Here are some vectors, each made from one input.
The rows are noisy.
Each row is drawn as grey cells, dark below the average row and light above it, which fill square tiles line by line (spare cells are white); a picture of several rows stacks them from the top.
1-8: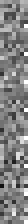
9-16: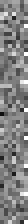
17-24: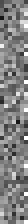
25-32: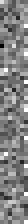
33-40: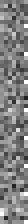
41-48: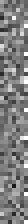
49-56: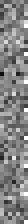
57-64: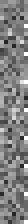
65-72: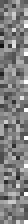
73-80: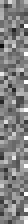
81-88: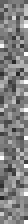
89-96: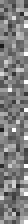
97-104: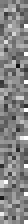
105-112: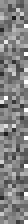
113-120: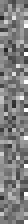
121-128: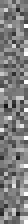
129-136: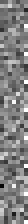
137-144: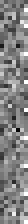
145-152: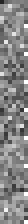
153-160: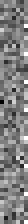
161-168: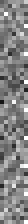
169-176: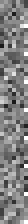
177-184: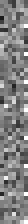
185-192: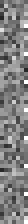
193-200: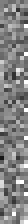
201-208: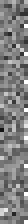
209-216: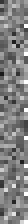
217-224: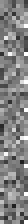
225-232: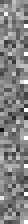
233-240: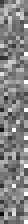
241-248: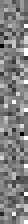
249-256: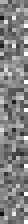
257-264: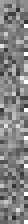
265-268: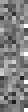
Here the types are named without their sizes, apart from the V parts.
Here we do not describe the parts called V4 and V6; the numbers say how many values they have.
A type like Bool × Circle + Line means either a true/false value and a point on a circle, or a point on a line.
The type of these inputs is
Bool × (Circle + Unit) × Line + V4 × V6.
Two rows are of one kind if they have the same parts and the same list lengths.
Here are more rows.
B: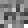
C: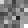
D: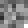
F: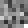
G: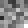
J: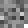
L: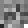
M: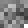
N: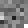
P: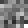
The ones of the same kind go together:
B, L, M
C, D, G
F, J, N, P

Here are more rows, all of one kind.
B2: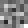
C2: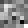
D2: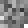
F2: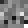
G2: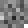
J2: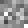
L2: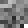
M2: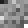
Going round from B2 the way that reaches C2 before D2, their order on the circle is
B2, C2, J2, M2, D2, L2, F2, G2.
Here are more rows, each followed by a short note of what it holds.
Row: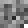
a point on a line and a true/false value
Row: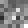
a value of V4 and a value of V6
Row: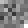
a value of V4 and a value of V6
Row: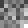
a value of V4 and a value of V6
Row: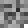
a point on a line and a true/false value
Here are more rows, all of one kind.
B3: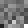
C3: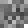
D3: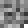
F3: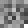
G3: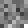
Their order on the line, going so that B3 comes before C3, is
B3, G3, C3, F3, D3.
